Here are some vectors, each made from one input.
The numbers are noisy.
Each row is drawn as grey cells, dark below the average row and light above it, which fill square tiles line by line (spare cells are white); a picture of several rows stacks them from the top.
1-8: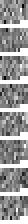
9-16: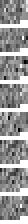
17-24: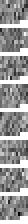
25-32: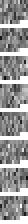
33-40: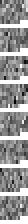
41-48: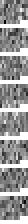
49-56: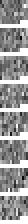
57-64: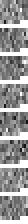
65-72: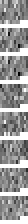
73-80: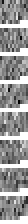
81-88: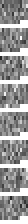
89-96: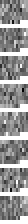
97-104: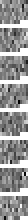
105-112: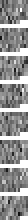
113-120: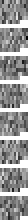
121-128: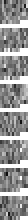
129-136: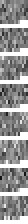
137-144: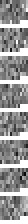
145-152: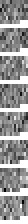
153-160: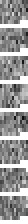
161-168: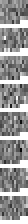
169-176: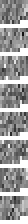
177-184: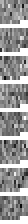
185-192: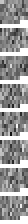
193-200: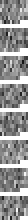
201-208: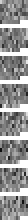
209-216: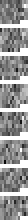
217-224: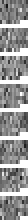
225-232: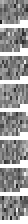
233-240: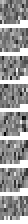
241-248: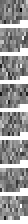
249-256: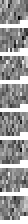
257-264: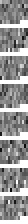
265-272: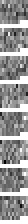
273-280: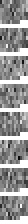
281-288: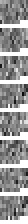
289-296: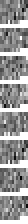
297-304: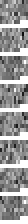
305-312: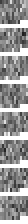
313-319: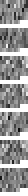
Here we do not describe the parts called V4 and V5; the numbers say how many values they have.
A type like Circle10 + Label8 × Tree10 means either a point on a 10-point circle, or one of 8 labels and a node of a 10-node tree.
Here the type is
Bool × V4 + Label11 × (Tree13 + V5).
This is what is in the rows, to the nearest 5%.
About 80% of them hold one of 11 labels, together with either a node of a 13-node tree, or a value of V5. The rest hold a true/false value and a value of V4.
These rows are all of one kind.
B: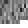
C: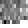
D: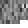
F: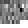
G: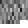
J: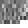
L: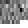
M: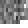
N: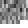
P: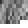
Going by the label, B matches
D, F, G and L.
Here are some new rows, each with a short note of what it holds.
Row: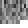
one of 11 labels and a value of V5
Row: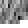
a true/false value and a value of V4
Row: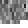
one of 11 labels and a value of V5
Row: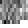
one of 11 labels and a value of V5
